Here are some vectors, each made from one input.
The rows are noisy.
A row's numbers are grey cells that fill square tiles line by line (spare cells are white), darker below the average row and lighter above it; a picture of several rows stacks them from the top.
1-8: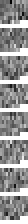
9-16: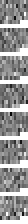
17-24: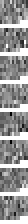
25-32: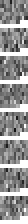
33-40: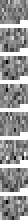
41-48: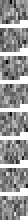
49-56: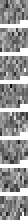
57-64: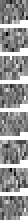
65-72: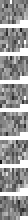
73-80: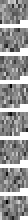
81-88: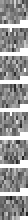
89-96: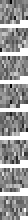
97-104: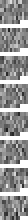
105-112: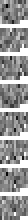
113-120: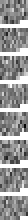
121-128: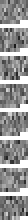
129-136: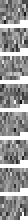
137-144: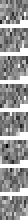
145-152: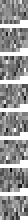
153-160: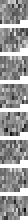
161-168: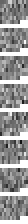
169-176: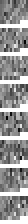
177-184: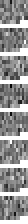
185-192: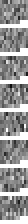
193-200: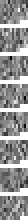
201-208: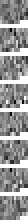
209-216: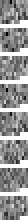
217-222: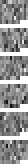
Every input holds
a point on a 10-point circle, together with either a fixed value, or four true/false values.
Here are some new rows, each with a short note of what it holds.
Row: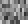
a point on a 10-point circle
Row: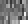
a point on a 10-point circle and four true/false values
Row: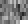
a point on a 10-point circle and four true/false values
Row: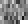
a point on a 10-point circle
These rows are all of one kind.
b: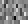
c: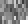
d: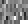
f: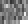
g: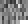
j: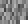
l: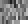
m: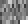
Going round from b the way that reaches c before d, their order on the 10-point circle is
b, j, c, d, l, g, f, m.
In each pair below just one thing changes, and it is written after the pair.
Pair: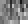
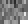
the place on the 10-point circle
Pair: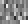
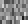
the place on the 10-point circle
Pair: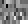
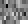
one of the four true/false values
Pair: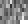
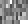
one of the four true/false values
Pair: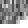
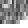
one of the four true/false values
